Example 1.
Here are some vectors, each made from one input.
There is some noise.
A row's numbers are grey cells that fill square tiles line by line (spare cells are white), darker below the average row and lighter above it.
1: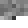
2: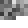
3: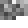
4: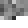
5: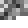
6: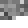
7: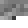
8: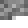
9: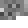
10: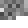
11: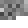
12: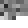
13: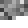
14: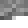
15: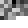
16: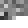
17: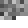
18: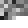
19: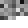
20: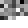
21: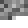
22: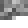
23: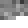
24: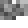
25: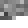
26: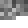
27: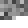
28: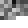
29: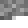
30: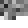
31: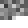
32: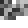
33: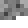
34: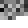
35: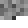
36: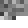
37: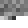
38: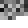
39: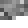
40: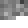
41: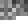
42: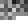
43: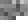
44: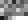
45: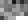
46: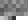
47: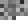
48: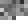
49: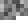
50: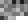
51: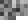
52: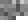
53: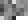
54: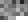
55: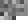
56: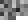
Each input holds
three true/false values.
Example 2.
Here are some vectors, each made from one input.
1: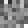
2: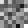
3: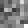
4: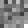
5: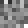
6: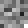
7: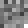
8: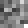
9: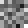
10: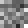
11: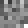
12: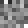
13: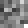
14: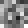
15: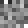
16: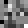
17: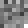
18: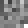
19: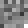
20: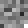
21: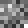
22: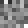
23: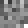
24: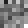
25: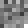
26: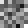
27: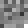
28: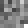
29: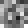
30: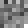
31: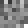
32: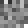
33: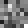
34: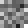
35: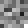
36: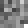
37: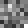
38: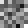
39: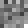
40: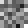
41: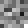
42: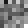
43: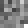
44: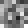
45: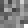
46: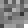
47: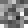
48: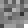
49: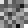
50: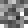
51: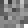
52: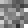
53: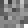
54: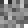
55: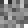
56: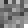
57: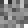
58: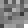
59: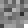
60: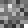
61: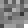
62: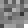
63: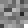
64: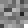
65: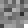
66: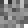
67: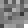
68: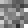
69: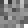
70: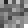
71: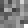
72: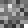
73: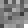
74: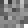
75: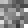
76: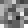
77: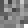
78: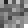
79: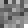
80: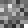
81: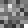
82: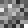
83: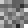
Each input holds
one of 5 labels.
